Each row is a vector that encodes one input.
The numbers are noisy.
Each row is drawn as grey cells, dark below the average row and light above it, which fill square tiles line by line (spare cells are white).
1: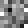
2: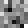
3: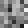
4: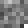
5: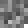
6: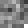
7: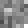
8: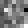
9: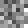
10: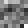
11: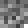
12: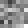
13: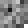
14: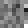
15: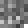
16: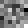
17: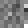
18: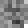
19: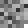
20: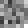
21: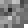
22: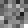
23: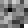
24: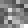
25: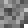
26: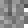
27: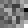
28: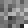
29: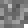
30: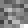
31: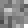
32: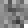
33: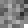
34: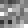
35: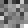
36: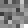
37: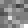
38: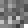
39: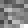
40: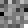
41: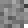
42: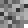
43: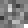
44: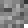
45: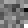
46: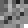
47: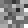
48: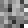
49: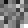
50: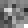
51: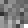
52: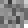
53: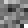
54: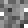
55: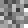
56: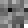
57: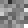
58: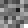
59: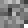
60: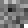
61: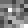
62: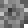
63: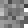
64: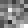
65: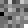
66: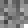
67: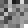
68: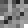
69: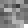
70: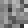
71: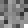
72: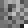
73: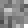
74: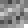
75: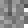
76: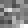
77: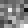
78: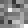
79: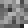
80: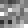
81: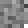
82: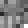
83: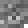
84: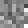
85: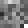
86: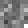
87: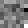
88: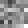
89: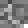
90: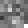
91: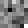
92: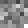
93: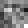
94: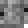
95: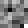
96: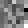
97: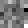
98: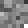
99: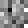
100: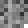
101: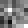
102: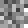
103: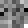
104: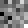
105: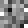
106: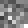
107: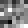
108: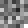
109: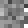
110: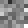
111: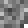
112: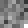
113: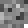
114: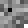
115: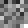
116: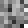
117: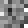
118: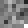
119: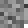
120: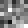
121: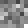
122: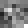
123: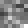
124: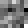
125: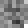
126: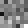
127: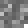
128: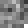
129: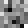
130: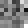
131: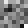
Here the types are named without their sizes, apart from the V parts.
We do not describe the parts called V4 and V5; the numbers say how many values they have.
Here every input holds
a node of a tree and a value of V5, together with either a fixed value, or three true/false values and a value of V4.
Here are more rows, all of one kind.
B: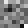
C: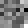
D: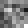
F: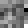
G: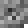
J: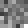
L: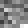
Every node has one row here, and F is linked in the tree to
D, G and J.
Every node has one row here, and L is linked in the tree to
D.
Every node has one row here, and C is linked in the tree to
J.
